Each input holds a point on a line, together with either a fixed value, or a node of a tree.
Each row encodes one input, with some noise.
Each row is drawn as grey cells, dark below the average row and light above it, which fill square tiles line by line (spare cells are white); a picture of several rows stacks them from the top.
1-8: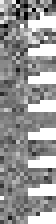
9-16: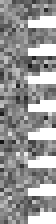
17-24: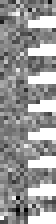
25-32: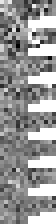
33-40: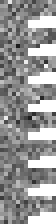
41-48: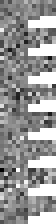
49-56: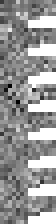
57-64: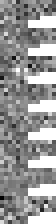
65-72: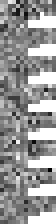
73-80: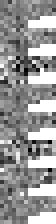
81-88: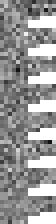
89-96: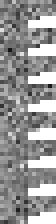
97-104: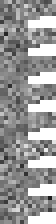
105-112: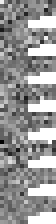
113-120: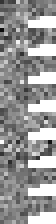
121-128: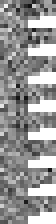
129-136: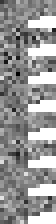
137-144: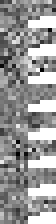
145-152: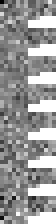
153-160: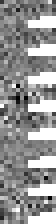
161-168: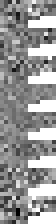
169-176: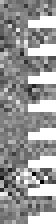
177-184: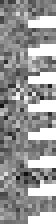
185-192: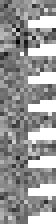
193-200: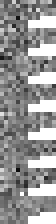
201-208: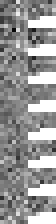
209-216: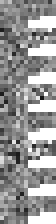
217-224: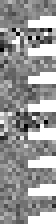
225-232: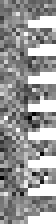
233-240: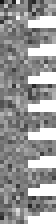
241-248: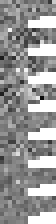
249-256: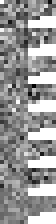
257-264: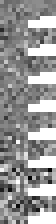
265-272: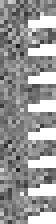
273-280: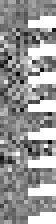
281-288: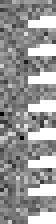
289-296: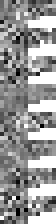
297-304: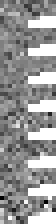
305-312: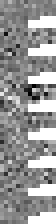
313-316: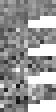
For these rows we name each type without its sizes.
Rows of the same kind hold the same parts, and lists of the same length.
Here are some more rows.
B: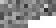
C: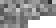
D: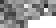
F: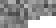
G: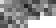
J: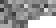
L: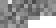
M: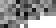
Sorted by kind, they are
B, G, M
C, D, F, J, L

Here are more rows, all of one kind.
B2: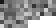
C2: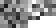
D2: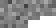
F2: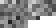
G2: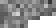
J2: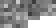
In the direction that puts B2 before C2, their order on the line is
D2, G2, B2, F2, C2, J2.
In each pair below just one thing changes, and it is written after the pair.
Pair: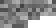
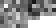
the place on the line
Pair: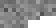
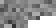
the place on the line
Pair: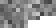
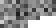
the place on the line
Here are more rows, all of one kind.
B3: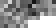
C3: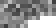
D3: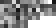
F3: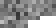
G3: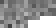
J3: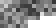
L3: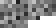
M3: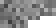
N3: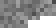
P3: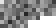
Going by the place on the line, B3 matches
J3, M3, N3 and P3.
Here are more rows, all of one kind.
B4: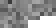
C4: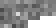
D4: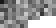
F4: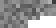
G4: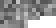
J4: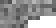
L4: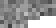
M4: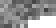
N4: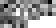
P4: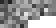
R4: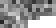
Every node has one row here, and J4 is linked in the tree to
B4 and C4.
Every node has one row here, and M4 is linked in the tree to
D4 and R4.
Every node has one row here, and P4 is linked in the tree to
F4 and N4.
